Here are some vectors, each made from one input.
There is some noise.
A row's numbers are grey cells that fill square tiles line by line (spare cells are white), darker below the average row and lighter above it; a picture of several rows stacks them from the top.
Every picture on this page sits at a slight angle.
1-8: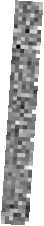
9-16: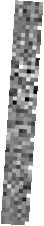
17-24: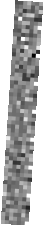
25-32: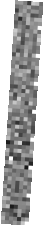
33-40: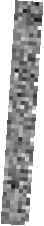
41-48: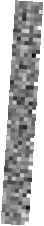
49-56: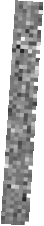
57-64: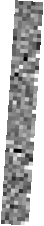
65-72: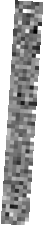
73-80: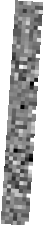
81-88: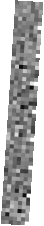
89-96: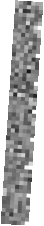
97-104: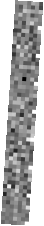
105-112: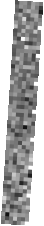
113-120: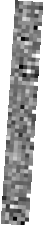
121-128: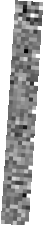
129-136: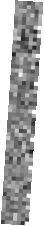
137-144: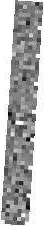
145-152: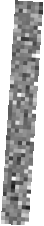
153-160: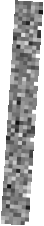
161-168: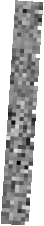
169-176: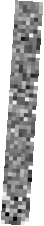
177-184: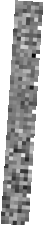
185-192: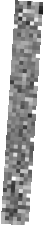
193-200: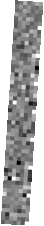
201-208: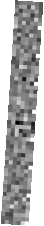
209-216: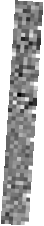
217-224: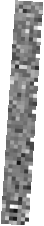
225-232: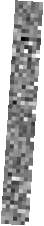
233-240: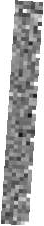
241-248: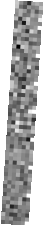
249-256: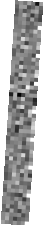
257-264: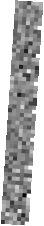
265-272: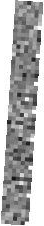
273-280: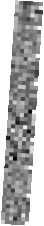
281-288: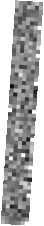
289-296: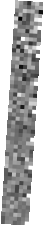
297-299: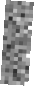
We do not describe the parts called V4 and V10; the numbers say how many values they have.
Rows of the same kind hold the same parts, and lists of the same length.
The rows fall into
3 kinds.
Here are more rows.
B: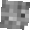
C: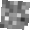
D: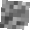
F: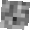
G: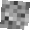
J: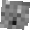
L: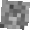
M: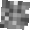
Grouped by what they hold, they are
B, C, D, G, L, M
F
J

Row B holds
a point on an 11-point circle and three true/false values.
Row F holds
a point on a 9-point circle and two values of V10.
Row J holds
a value of V4 and a value of V10.
